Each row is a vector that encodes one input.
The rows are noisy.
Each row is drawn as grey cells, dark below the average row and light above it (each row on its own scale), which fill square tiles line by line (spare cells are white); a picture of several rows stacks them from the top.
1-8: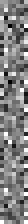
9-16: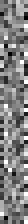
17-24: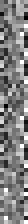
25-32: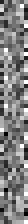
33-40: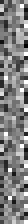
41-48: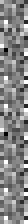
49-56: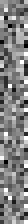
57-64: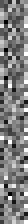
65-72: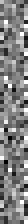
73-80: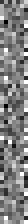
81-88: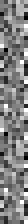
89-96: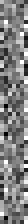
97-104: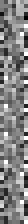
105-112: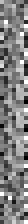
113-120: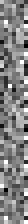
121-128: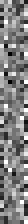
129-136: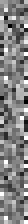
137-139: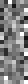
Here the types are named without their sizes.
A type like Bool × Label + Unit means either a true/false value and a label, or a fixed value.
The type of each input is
Circle + Unit.
